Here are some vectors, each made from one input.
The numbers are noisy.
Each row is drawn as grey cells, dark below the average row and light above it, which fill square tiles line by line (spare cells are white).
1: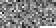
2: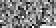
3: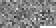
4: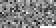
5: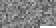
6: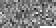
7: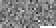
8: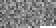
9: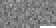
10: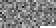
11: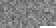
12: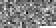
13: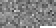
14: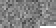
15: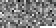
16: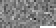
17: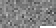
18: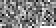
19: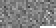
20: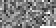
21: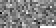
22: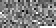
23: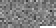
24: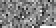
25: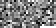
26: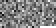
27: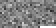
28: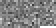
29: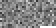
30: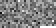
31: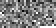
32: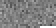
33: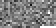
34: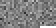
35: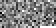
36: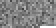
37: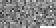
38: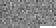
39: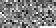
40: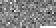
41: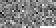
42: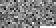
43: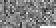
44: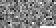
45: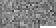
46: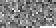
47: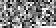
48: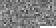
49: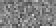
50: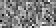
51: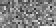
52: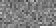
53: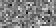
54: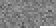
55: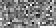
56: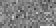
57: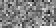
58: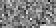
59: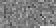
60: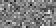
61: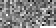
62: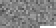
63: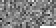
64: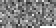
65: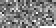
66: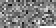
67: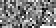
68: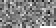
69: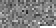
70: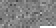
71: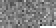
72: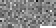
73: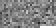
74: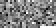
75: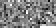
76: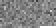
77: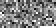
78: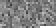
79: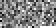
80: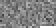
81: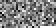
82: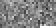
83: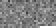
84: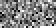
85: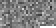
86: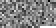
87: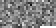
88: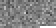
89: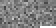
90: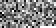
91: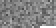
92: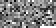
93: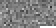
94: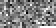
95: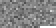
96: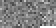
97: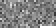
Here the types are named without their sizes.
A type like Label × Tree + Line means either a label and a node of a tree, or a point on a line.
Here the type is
Bool × List(Label × Line).
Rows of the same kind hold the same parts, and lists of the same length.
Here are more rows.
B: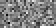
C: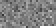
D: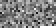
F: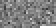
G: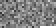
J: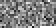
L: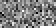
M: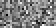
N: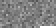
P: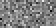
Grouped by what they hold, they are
B, C, D, J
F, G, L, M, N
P

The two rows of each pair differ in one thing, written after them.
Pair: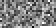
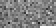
the label in item 1 of the list
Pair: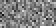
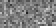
the place on the line in item 1 of the list
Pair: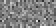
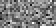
the label in item 1 of the list
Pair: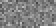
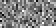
the label in item 1 of the list
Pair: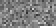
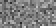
the place on the line in item 1 of the list
